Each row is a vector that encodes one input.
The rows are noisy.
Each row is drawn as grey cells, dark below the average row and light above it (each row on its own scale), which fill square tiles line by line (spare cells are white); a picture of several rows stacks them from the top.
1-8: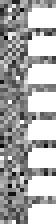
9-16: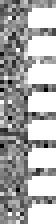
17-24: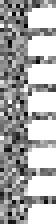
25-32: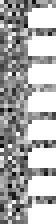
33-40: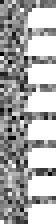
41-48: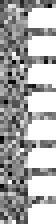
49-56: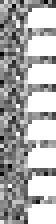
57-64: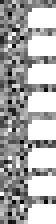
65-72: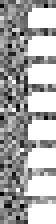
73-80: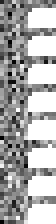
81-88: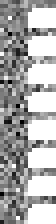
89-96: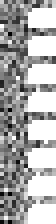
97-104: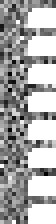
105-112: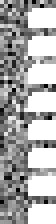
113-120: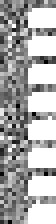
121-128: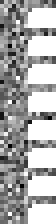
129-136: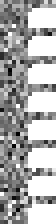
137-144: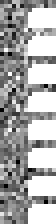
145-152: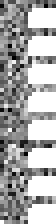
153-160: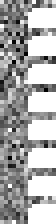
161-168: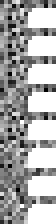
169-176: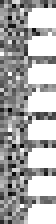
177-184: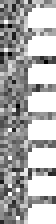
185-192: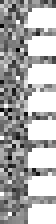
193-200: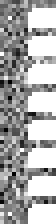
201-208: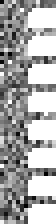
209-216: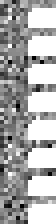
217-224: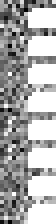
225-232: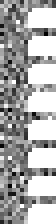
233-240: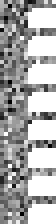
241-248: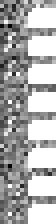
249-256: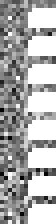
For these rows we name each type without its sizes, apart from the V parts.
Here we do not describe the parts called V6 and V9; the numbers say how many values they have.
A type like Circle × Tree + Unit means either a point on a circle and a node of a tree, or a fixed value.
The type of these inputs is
List(Line) + V6 × V9.
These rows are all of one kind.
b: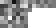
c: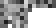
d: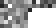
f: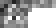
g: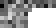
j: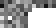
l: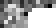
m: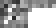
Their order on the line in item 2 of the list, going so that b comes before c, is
b, d, j, l, f, g, m, c.
